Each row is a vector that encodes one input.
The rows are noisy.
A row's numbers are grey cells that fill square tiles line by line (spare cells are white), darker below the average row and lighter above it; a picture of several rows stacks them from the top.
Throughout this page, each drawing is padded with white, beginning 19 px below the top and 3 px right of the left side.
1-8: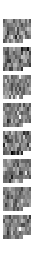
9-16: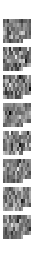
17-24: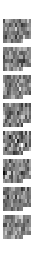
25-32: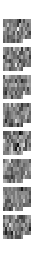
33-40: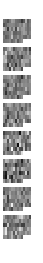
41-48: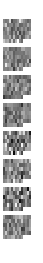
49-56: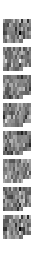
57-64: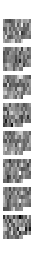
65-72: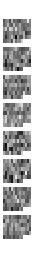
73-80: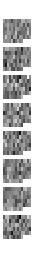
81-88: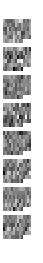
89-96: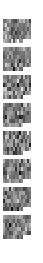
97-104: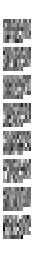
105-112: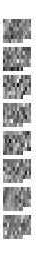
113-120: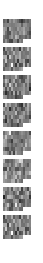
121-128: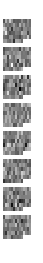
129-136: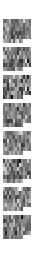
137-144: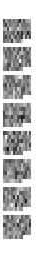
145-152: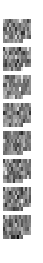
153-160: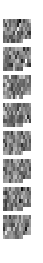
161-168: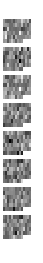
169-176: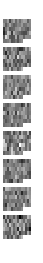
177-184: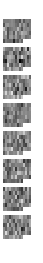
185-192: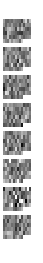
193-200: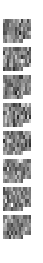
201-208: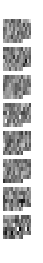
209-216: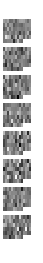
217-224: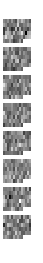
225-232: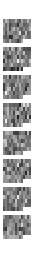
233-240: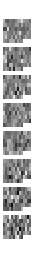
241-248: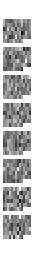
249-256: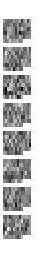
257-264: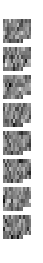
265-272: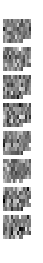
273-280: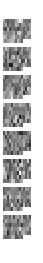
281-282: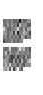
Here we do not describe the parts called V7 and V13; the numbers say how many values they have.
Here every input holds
a value of V7, together with either a point on a 6-point circle and a true/false value, or a value of V13.
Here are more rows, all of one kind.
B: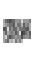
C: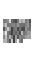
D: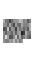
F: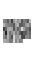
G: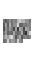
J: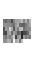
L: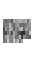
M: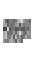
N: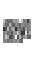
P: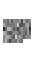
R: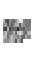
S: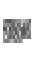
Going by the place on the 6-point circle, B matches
F and J.
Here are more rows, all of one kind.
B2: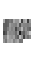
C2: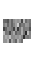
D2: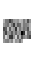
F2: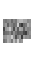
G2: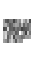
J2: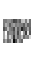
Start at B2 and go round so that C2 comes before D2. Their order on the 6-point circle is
B2, C2, D2, F2, G2, J2.
